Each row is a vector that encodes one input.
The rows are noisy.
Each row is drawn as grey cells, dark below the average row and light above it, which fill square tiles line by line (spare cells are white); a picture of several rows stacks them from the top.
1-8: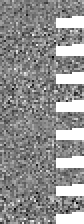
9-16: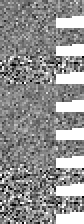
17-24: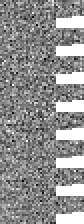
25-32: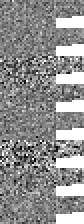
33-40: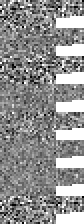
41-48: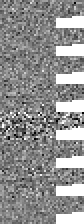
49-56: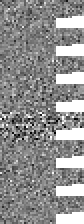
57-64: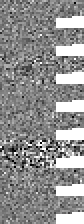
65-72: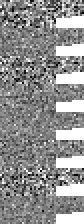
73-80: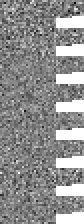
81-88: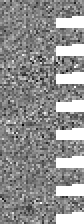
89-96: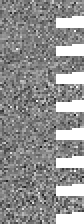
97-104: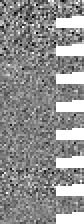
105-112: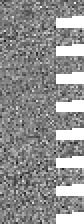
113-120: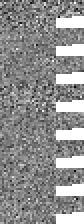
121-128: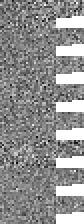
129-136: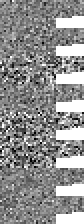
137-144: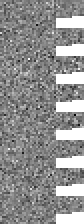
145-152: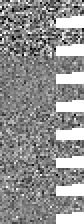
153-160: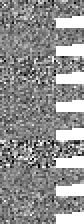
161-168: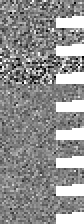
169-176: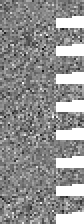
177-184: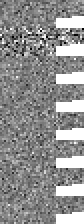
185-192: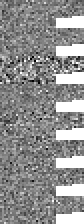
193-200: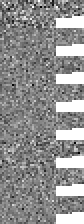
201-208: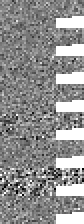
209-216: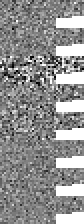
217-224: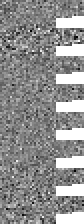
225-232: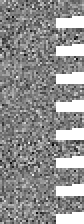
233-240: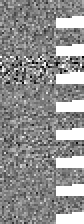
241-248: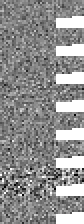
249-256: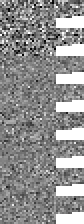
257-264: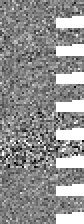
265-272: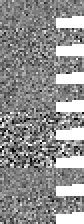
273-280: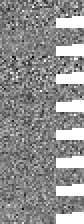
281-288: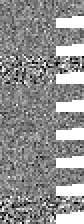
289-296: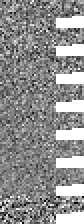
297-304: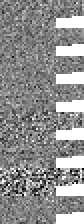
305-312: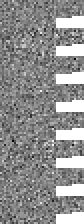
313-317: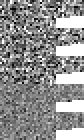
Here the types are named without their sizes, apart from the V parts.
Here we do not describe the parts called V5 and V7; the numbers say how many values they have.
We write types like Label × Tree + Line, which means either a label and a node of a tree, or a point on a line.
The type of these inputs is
Bool × Line × (Tree + V5) + V7.
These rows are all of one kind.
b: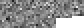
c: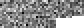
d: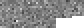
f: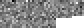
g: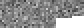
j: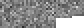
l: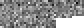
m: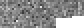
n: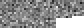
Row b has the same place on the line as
c, d and g.
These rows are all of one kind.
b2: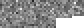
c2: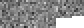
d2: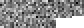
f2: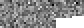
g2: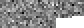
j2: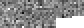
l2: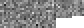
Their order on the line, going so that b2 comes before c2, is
b2, f2, d2, l2, c2, g2, j2.
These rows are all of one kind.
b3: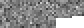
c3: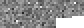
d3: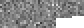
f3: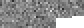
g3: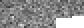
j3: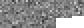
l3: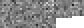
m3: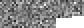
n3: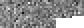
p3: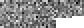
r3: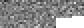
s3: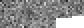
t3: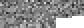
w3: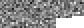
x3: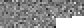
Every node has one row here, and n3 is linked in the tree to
c3 and w3.
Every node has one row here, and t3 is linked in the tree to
r3.
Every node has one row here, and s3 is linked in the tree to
g3, m3 and r3.
